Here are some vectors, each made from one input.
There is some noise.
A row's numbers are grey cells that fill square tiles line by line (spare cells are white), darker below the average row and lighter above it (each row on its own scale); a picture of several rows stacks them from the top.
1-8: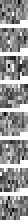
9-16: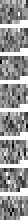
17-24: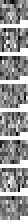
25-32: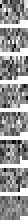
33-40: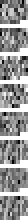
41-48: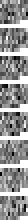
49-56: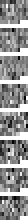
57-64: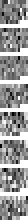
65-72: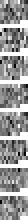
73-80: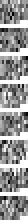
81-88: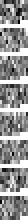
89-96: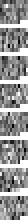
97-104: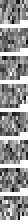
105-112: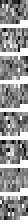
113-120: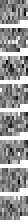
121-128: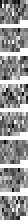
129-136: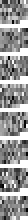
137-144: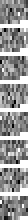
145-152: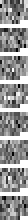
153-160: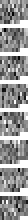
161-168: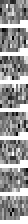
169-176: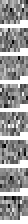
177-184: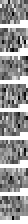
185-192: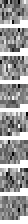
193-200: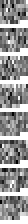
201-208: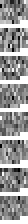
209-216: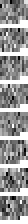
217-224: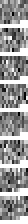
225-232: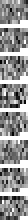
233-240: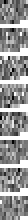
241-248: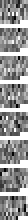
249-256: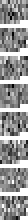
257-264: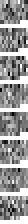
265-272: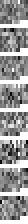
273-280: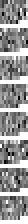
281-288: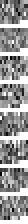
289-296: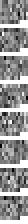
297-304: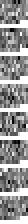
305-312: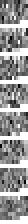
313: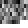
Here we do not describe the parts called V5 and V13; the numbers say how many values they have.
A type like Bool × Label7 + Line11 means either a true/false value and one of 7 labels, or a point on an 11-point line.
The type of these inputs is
Bool × Circle8 + Unit + V5 × V13.
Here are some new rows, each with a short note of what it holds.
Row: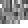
a fixed value
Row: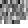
a value of V5 and a value of V13
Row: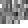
a fixed value
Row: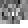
a value of V5 and a value of V13
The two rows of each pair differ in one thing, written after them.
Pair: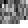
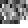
the value of V13
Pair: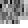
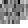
the value of V13
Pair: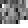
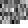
the value of V13
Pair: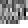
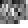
the value of V5
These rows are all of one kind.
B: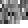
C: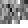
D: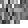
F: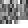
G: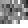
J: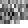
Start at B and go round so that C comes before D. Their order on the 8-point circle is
B, G, C, D, J, F.
